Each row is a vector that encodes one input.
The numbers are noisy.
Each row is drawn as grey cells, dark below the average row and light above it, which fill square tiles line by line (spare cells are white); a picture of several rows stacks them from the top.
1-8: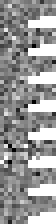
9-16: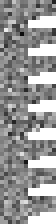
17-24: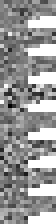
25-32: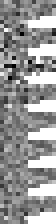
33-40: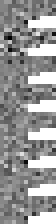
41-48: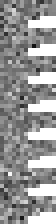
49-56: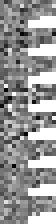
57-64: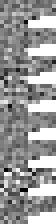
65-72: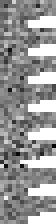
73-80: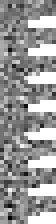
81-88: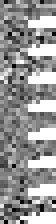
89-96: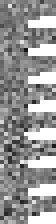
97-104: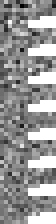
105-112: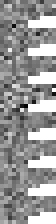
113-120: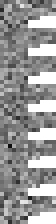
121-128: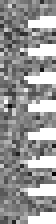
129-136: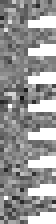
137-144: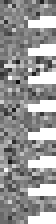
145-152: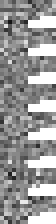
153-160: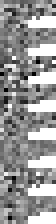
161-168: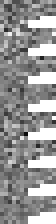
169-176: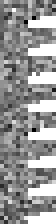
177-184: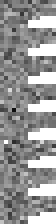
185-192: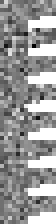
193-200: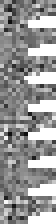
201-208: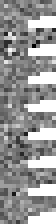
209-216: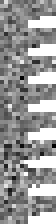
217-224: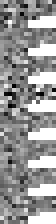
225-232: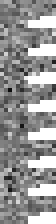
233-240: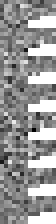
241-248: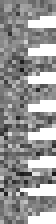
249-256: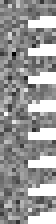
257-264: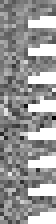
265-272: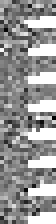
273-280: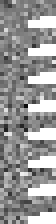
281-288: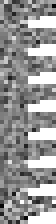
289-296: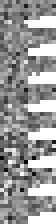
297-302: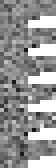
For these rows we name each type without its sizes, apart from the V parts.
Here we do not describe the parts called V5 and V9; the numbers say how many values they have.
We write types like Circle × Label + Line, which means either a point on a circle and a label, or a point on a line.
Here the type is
Circle × (Circle + Label) + Line × V5 + V9.
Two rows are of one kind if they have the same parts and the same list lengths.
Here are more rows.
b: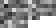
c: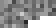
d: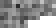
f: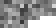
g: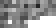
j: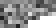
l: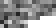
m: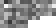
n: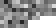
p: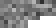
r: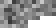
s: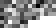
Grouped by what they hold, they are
b, c, r
d, f, g, n, s
j, l
m, p

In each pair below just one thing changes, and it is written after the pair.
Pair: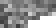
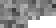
the place on the line
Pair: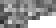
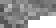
the place on the line
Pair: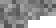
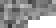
the value of V5
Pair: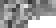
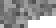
the value of V5
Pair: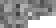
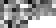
the value of V5
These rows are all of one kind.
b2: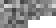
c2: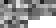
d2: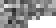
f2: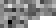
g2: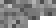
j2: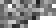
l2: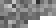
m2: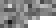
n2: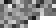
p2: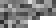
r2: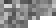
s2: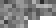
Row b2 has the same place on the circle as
d2, f2, g2 and p2.
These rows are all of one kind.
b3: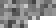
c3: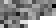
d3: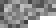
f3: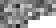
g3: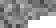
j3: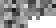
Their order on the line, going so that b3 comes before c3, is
d3, f3, b3, c3, j3, g3.
